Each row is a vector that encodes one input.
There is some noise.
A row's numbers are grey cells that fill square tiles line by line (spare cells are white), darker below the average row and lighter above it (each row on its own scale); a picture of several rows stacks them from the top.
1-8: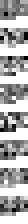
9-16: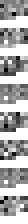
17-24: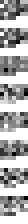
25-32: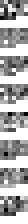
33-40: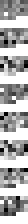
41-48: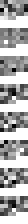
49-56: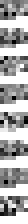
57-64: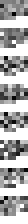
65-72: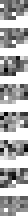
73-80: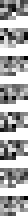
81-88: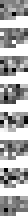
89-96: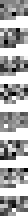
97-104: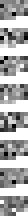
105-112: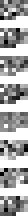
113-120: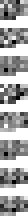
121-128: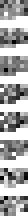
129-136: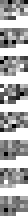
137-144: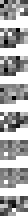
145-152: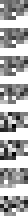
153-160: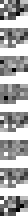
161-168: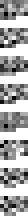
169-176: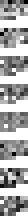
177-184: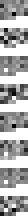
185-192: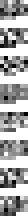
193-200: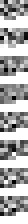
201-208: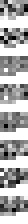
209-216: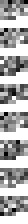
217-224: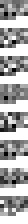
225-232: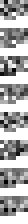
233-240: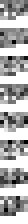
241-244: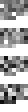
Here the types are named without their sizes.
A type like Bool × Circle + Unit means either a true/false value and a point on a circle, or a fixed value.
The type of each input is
Bool × Bool × Bool × Bool + Unit.
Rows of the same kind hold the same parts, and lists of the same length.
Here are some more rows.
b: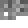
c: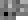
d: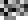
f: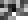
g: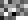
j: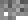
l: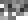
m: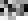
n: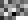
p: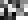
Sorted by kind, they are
b, c, d, g, j, l, m, n, p
f

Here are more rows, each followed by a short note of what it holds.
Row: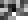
a fixed value
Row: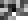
a fixed value
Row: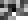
a fixed value
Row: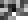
a fixed value
